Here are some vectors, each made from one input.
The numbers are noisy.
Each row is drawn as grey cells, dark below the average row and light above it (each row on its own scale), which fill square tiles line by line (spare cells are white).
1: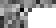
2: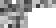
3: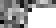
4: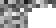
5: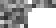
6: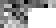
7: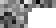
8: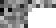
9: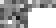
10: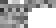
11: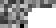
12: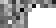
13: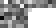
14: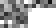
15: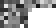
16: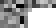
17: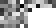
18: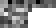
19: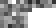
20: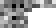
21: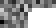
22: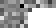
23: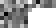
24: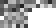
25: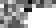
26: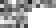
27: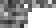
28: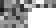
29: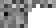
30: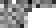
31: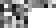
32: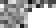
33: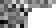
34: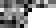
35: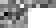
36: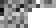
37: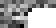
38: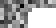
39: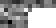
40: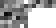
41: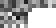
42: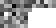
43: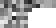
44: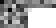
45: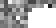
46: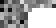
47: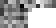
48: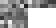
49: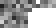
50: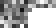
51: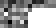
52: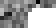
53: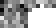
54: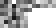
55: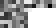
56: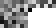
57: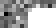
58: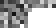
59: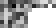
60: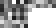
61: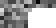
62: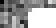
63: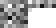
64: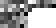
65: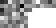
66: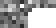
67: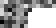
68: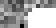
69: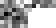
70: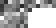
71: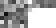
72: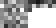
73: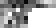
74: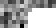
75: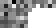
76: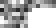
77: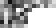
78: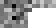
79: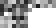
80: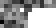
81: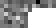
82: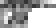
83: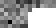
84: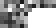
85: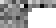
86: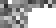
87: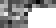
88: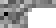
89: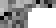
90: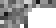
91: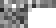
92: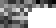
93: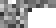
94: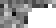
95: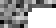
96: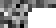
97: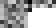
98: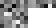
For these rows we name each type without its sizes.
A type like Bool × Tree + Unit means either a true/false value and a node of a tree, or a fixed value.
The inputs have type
(Label + Line) × Line.
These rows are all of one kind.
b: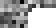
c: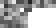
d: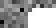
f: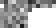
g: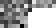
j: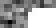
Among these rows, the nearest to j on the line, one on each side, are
d and g.
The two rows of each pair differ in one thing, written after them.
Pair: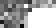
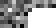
the label
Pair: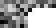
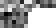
the place on the line
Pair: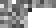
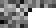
the place on the line
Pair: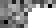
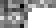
the place on the line
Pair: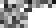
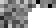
the place on the line
